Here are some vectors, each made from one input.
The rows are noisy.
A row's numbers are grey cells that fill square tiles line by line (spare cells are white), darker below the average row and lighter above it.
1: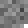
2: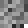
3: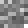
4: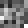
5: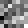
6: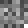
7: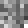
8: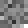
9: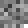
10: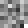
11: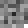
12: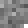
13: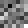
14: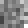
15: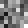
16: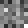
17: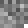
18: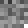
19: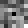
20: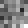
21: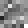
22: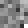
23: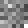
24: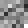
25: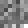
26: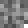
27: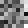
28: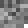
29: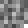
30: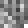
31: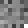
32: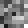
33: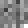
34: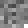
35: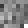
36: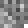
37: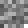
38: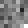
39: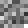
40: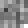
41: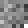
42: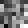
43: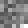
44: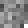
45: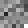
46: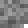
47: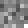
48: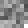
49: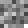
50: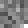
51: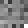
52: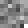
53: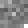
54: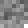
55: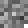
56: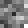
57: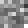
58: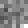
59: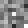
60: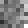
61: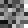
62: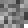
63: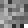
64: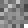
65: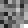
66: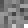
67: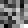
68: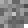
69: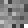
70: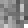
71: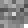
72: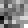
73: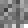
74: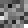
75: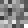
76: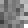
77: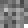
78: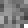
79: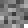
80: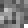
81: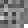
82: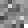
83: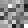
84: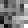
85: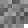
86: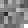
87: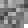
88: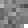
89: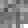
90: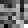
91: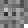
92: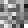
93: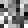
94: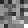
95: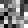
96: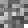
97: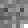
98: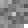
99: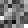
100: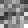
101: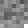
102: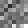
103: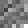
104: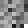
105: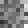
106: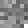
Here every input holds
a true/false value, together with a list of up to two points on a 5-point line.
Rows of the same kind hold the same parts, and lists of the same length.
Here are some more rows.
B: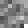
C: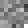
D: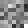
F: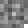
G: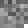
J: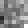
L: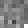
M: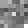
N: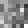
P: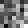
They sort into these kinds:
B, J
C, D, L, M, N
F, G, P

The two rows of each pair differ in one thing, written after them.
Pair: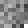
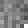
the place on the 5-point line in item 1 of the list
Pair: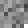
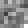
the true/false value
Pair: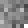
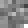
the true/false value
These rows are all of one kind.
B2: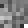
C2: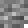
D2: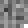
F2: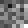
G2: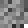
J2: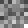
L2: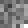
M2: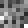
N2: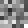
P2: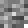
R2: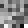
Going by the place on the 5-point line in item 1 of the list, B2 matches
C2, G2, P2 and R2.
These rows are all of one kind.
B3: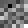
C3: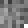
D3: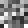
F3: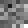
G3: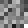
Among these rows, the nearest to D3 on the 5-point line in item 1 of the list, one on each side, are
C3 and G3.
